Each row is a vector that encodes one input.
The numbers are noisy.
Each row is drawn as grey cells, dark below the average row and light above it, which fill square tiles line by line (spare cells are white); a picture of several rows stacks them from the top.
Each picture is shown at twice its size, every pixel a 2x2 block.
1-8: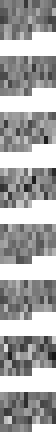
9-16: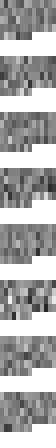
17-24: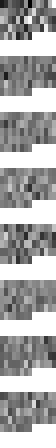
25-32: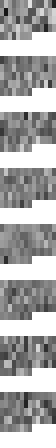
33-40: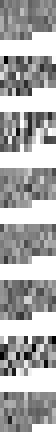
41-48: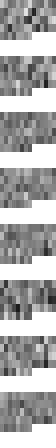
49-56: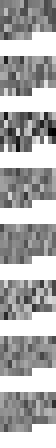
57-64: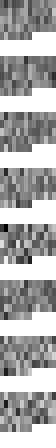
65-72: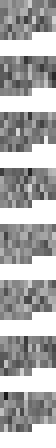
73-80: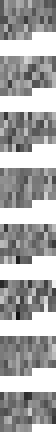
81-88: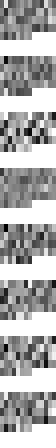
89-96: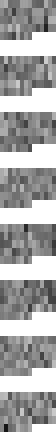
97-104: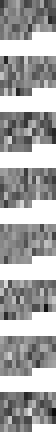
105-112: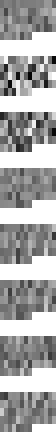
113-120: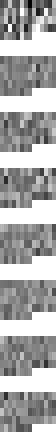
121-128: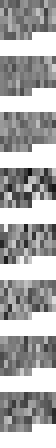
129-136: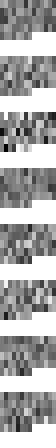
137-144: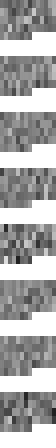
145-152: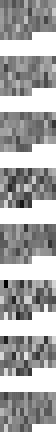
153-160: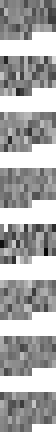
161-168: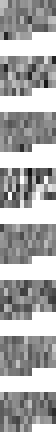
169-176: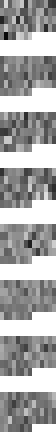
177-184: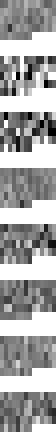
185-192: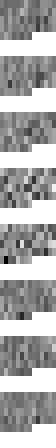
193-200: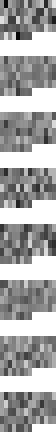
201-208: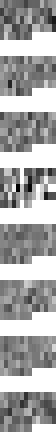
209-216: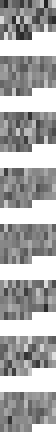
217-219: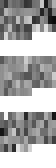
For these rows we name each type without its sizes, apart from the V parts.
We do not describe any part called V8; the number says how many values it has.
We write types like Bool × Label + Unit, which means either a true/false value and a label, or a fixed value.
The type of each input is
List((Circle + V8) × Line).
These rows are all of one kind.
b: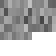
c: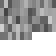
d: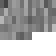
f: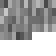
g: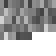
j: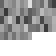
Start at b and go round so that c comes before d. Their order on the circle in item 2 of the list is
b, c, d, j, f, g.
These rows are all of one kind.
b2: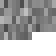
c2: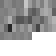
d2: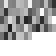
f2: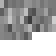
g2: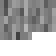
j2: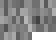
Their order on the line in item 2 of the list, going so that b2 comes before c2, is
g2, f2, b2, j2, d2, c2.
